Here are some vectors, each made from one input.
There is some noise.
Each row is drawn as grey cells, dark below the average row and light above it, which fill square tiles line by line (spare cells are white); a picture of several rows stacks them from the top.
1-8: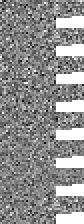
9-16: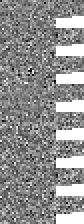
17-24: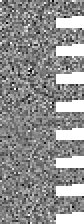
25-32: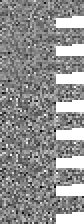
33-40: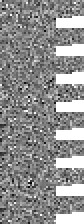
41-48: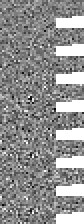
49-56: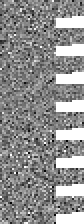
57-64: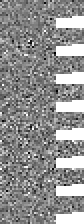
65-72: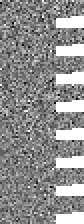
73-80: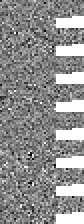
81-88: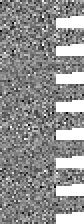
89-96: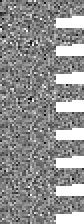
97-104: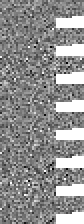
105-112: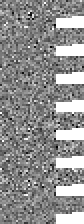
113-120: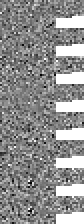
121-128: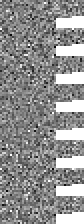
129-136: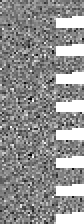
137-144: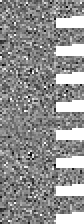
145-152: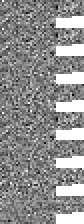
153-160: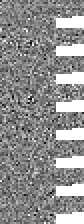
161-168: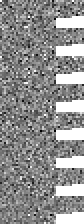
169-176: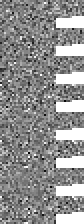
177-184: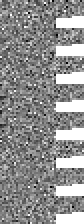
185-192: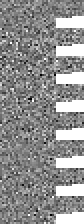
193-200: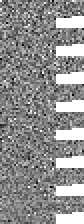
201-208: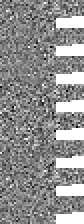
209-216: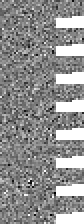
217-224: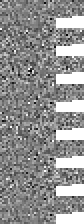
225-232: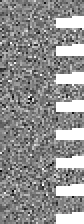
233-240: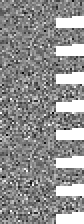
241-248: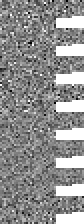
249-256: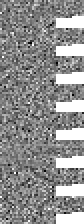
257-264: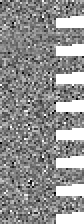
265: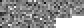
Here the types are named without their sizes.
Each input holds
either a point on a line, or a node of a tree.
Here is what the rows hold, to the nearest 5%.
About 40% of them hold a point on a line. The rest hold a node of a tree.
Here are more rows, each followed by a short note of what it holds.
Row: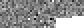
a node of a tree
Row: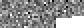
a point on a line
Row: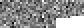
a point on a line
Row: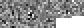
a point on a line
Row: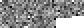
a point on a line
